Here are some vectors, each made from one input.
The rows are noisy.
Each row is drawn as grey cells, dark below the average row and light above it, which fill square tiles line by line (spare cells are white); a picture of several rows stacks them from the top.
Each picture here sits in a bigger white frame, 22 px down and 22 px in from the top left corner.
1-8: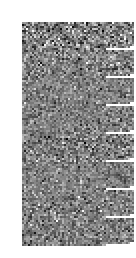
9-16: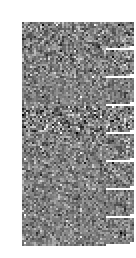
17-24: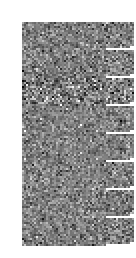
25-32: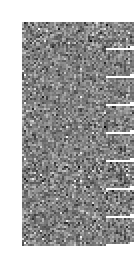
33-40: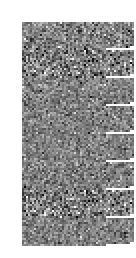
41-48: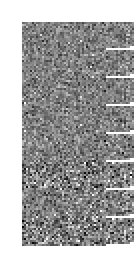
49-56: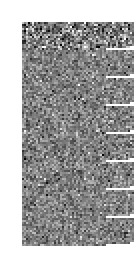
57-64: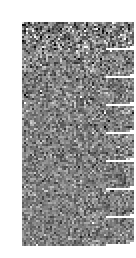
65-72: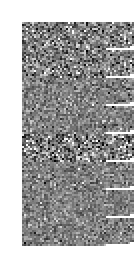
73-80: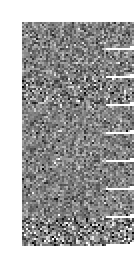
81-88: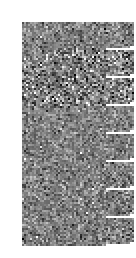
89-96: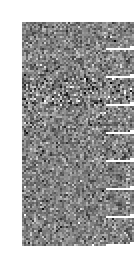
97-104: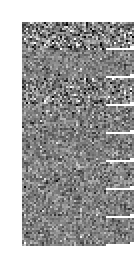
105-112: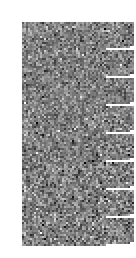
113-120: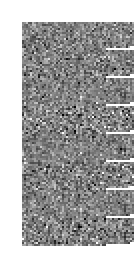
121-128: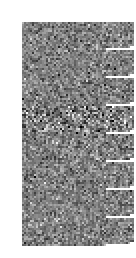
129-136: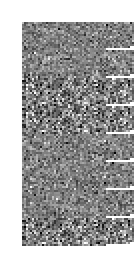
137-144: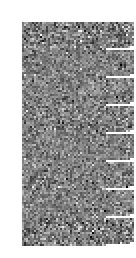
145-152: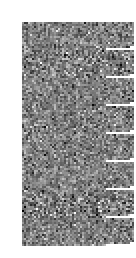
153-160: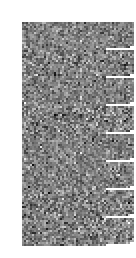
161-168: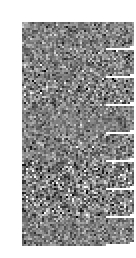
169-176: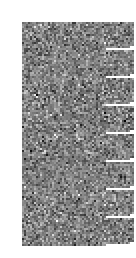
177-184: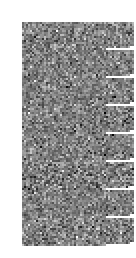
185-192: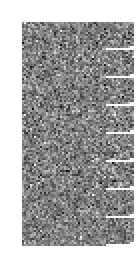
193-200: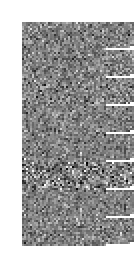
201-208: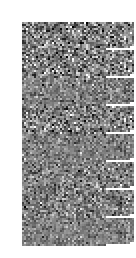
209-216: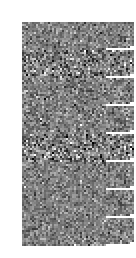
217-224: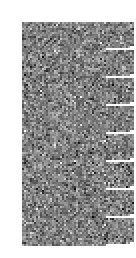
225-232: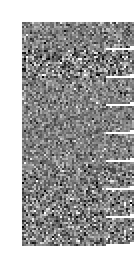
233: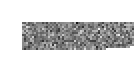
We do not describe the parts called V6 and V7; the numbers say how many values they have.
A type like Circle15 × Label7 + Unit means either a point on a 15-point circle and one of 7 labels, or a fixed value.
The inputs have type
(Circle9 + Unit) × Tree8 + Line4 + V6 × V7.
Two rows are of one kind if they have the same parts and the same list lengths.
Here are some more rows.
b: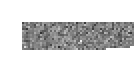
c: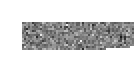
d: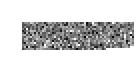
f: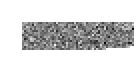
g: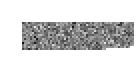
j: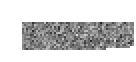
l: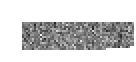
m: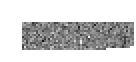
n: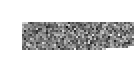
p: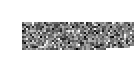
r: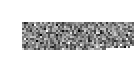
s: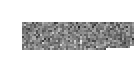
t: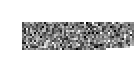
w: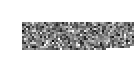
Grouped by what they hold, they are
b, c, l, m, s
d, p, t, w
f, j, n, r
g

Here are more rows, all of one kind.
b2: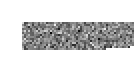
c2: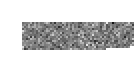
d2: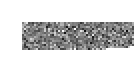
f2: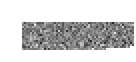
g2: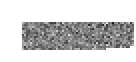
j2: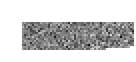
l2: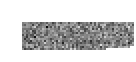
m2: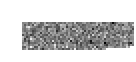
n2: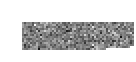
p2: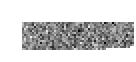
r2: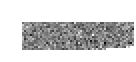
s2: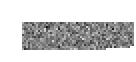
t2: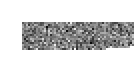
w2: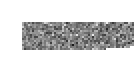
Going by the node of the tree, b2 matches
j2, n2 and w2.
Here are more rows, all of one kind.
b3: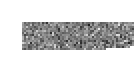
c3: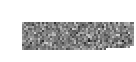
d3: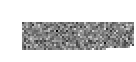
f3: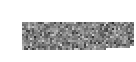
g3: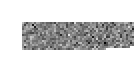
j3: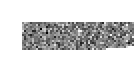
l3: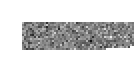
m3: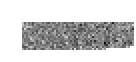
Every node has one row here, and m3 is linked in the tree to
c3.
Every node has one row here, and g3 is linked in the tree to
f3.
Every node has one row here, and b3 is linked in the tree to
j3.
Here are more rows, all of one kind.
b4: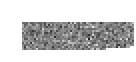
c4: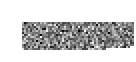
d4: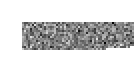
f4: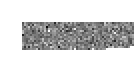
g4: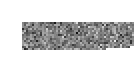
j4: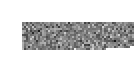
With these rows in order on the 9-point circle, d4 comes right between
c4 and g4.
